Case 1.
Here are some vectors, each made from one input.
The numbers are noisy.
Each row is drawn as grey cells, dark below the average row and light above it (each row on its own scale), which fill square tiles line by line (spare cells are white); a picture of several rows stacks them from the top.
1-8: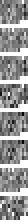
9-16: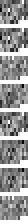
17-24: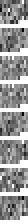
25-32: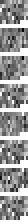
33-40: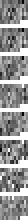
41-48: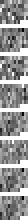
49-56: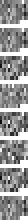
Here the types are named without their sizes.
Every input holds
a point on a line.
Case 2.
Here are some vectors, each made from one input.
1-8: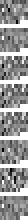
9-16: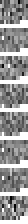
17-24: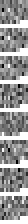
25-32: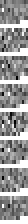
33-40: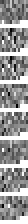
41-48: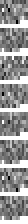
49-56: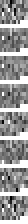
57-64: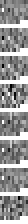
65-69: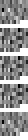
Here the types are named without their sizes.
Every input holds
a point on a line.
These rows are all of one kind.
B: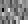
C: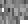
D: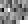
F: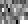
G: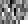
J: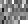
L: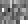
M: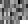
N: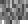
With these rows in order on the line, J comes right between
D and M.
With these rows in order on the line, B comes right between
D and G.
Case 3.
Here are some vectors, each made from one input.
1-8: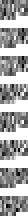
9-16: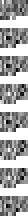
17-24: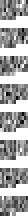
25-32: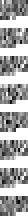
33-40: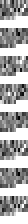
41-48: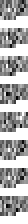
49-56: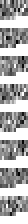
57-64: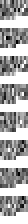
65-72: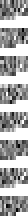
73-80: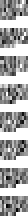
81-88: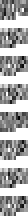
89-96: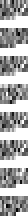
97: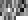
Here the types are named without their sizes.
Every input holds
a point on a line.
